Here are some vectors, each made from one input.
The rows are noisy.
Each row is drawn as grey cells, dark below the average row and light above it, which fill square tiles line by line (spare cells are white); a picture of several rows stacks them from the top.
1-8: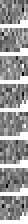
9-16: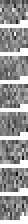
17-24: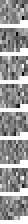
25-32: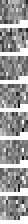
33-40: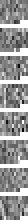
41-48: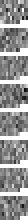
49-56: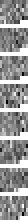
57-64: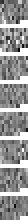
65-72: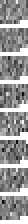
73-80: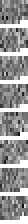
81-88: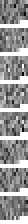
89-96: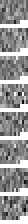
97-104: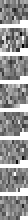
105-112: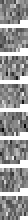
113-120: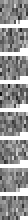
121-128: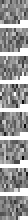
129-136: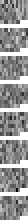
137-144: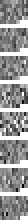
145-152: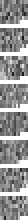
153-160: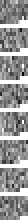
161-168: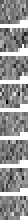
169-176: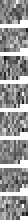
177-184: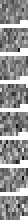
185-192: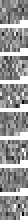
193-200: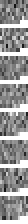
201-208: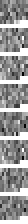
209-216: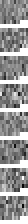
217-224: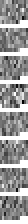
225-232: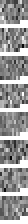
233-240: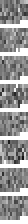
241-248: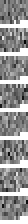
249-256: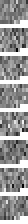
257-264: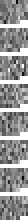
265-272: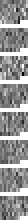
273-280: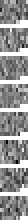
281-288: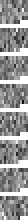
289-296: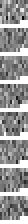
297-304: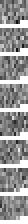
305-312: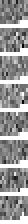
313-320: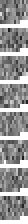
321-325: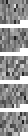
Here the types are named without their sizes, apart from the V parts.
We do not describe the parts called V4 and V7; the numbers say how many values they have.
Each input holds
a point on a circle, together with either a label, five true/false values and a value of V7, or a list of values of V4.
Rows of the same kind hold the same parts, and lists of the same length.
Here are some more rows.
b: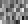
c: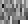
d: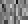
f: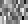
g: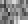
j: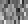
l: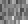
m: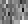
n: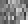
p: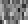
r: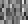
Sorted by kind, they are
b, j
c, d, g, l, m, n, r
f
p

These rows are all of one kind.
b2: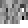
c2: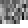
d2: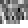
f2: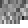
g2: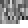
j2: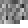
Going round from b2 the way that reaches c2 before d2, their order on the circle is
b2, j2, c2, g2, d2, f2.
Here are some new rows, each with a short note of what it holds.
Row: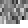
a point on a circle, together with the empty list
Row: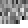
a point on a circle, together with the empty list
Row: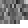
a point on a circle, a label, five true/false values and a value of V7
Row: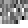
a point on a circle, together with the empty list
